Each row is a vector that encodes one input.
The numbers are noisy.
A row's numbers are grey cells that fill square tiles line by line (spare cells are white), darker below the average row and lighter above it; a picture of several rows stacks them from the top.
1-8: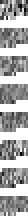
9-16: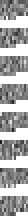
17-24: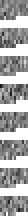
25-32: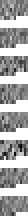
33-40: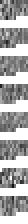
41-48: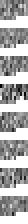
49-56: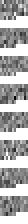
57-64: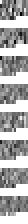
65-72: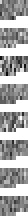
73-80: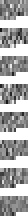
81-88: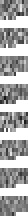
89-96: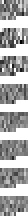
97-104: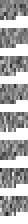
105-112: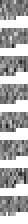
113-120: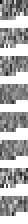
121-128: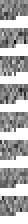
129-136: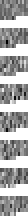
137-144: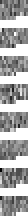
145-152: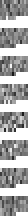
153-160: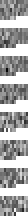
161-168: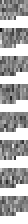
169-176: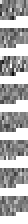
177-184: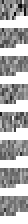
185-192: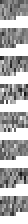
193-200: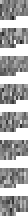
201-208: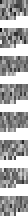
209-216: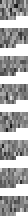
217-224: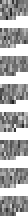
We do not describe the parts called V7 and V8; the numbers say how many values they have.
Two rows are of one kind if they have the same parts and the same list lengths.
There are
3 kinds of row.
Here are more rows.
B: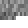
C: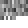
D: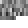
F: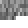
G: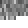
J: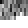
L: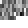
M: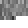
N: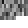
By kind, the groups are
B, D, F, L, M, N
C
G, J

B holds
a true/false value and a value of V7.
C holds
a fixed value.
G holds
a node of an 11-node tree and a value of V8.
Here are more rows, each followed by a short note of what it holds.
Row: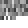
a fixed value
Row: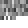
a fixed value
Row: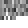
a fixed value
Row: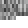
a node of an 11-node tree and a value of V8
